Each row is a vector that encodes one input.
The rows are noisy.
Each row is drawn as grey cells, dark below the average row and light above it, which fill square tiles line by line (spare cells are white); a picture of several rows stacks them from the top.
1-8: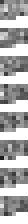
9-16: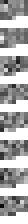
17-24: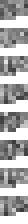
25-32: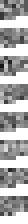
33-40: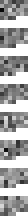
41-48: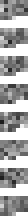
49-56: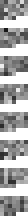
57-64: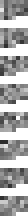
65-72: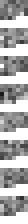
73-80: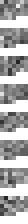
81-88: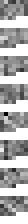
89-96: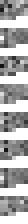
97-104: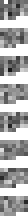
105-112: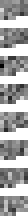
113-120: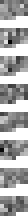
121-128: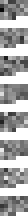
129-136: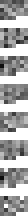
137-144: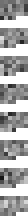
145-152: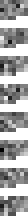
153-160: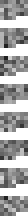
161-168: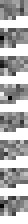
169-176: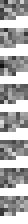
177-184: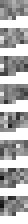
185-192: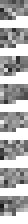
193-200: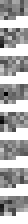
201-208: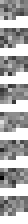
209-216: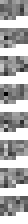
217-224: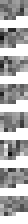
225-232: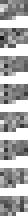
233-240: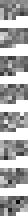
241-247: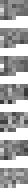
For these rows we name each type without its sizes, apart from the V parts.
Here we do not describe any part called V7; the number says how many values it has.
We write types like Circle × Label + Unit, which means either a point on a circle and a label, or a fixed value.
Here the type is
Line × (Line + V7).
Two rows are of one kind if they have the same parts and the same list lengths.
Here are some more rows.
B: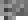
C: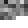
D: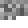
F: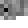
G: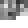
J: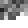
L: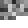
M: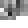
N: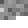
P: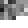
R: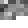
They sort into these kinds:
B, C, D, F, G, M, N
J, L, P, R

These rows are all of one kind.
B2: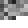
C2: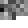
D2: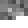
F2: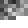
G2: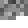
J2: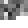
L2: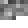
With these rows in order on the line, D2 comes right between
F2 and G2.
